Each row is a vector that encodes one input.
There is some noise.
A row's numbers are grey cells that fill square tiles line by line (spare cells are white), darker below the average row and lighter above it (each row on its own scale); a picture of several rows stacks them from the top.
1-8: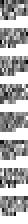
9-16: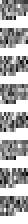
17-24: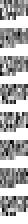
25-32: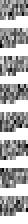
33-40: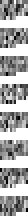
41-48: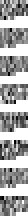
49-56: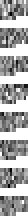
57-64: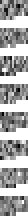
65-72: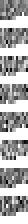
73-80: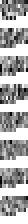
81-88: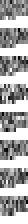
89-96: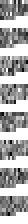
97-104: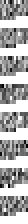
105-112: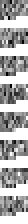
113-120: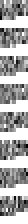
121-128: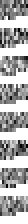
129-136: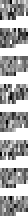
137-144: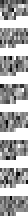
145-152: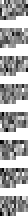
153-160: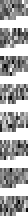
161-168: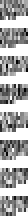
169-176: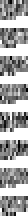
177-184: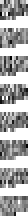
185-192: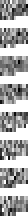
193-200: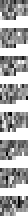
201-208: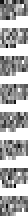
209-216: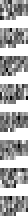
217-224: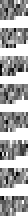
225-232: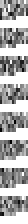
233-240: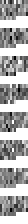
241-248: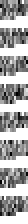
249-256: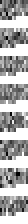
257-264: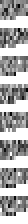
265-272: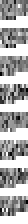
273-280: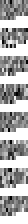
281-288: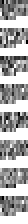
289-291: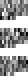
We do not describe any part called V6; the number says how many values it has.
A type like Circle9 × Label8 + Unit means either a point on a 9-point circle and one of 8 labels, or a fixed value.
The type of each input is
Bool × (Line7 + List2(V6)) + Line9.
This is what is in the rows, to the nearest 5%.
About 25% of them hold a point on a 9-point line. The rest hold a true/false value, together with either a point on a 7-point line, or a list of up to two values of V6.
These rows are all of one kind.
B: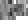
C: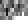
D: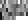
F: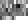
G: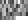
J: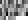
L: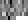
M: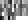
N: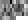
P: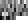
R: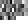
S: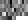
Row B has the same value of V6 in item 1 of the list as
F and J.
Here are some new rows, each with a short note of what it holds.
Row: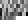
a true/false value, together with the empty list
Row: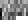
a true/false value, together with the empty list
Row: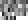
a point on a 9-point line
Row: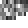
a point on a 9-point line
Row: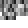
a point on a 9-point line
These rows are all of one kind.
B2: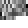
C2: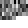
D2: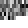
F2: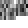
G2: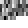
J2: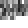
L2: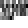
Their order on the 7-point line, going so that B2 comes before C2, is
L2, D2, F2, J2, B2, C2, G2.
